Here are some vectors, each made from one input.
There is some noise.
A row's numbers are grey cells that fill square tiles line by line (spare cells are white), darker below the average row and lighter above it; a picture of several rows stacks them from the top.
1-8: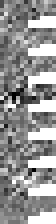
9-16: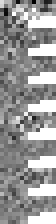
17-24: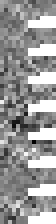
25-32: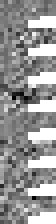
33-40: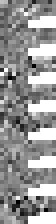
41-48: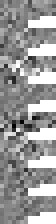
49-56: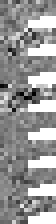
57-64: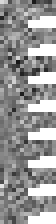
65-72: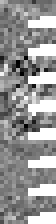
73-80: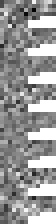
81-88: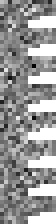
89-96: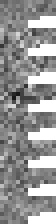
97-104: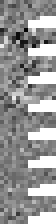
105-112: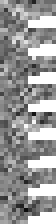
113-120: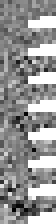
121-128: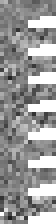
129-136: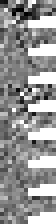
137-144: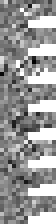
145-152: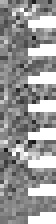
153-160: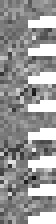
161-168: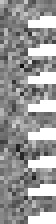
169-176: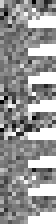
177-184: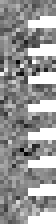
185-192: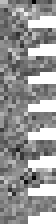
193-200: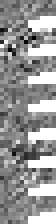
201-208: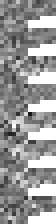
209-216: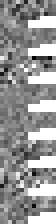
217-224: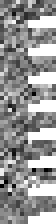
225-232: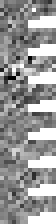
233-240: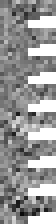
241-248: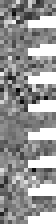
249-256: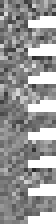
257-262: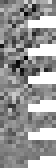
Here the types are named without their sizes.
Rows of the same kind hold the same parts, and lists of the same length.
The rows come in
2 kinds.
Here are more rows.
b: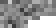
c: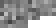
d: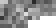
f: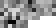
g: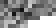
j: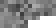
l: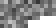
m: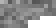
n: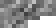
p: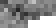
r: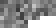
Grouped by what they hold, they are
b, g, j, p, r
c, d, f, l, m, n

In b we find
a point on a circle and a point on a line.
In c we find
a point on a circle and four true/false values.
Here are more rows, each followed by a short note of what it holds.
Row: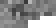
a point on a circle and a point on a line
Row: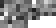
a point on a circle and four true/false values
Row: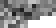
a point on a circle and a point on a line
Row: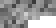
a point on a circle and a point on a line
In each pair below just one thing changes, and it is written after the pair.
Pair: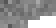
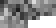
the place on the circle
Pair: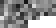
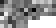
the place on the line
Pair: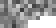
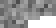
the place on the circle
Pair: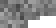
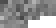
the place on the circle
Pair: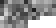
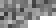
the place on the circle
